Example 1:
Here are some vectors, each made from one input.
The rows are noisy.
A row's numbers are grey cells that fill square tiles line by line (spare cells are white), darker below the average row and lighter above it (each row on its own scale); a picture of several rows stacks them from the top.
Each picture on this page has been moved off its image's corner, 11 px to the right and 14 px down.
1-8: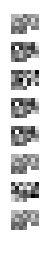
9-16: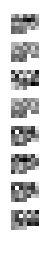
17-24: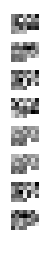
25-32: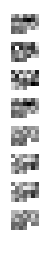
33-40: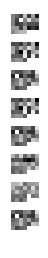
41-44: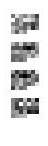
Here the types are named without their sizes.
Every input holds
a point on a line.
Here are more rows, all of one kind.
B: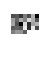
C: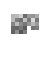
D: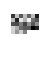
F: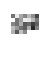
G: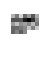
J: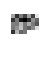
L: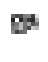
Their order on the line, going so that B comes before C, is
B, D, F, C, G, J, L.
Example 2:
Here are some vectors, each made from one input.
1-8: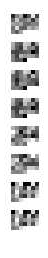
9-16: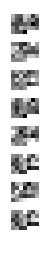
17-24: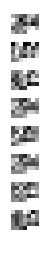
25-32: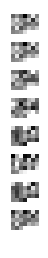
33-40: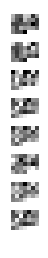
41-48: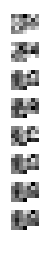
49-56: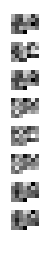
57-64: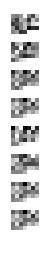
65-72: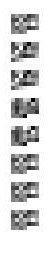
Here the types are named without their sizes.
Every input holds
a point on a circle.
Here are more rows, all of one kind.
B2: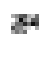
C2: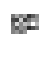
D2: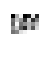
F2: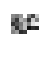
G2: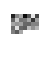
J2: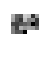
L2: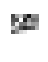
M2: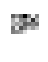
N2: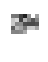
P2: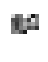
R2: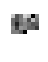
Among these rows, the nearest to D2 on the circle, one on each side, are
G2 and L2.
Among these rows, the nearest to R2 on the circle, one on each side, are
J2 and P2.
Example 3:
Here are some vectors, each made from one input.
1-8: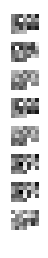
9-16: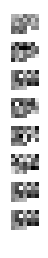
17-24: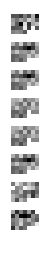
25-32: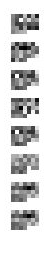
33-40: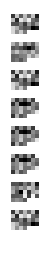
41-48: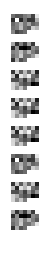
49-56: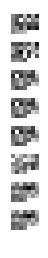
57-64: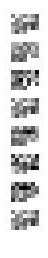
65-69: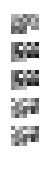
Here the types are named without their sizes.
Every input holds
a point on a line.
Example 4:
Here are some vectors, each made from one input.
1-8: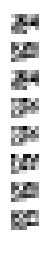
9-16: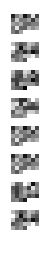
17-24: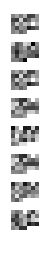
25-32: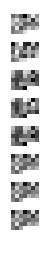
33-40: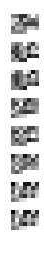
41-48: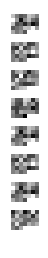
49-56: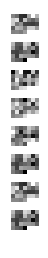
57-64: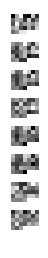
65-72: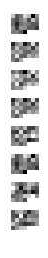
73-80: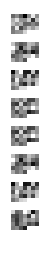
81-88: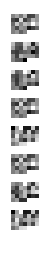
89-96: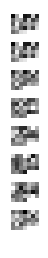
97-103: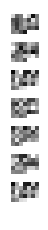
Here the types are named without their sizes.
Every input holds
a point on a circle.
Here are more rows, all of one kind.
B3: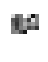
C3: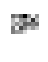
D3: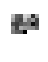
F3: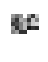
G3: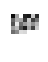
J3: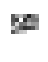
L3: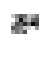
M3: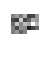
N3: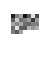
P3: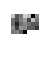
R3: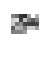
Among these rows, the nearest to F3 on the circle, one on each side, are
B3 and M3.
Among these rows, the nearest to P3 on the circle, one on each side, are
B3 and D3.
